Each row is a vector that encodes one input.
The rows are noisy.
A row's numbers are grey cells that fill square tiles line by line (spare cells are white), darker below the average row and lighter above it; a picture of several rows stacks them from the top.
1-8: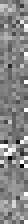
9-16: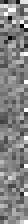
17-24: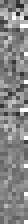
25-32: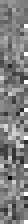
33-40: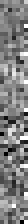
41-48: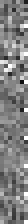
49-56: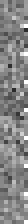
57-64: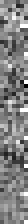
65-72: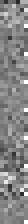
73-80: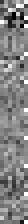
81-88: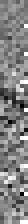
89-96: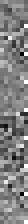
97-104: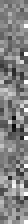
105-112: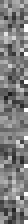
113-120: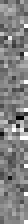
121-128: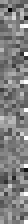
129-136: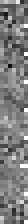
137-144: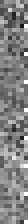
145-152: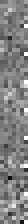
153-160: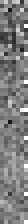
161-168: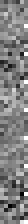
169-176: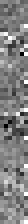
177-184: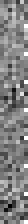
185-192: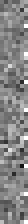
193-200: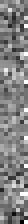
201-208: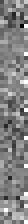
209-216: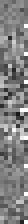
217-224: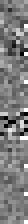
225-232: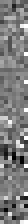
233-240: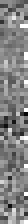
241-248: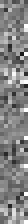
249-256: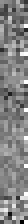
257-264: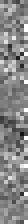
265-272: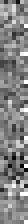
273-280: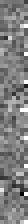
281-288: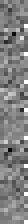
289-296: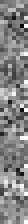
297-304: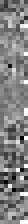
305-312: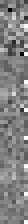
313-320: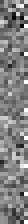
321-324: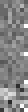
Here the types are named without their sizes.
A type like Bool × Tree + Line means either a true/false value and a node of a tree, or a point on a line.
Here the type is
(Line + Tree) × Tree.
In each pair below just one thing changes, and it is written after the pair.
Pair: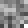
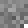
the place on the line
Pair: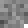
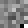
the place on the line
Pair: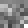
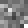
the place on the line
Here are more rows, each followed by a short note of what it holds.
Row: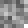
a node of each of two trees
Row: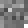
a point on a line and a node of a tree
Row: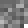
a node of each of two trees
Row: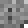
a node of each of two trees
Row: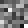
a node of each of two trees
